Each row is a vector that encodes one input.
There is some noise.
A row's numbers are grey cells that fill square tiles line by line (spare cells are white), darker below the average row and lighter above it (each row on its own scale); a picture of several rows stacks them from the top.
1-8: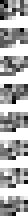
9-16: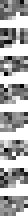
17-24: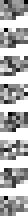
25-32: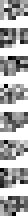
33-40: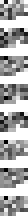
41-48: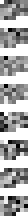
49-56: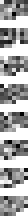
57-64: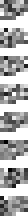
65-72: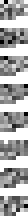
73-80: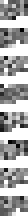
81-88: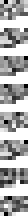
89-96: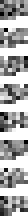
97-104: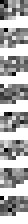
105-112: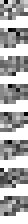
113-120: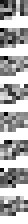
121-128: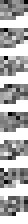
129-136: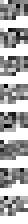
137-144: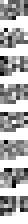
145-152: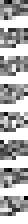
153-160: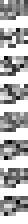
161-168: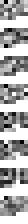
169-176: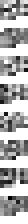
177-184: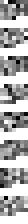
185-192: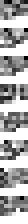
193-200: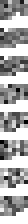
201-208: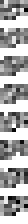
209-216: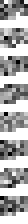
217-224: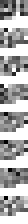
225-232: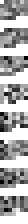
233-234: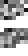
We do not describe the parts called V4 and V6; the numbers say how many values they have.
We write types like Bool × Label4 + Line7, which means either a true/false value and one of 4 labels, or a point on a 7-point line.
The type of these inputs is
(Bool × Bool × Bool + V6) × (Tree13 + V4).
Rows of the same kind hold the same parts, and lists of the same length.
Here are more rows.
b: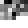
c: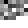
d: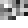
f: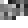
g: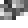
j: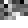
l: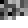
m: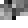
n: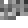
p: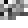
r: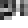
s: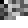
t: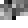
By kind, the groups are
b, c, g, m, p, t
d, f, n
j, s
l, r

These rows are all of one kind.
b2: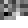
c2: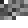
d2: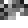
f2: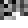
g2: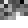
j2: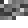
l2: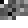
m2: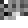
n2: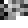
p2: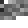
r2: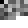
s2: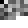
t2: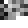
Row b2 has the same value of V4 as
f2 and m2.
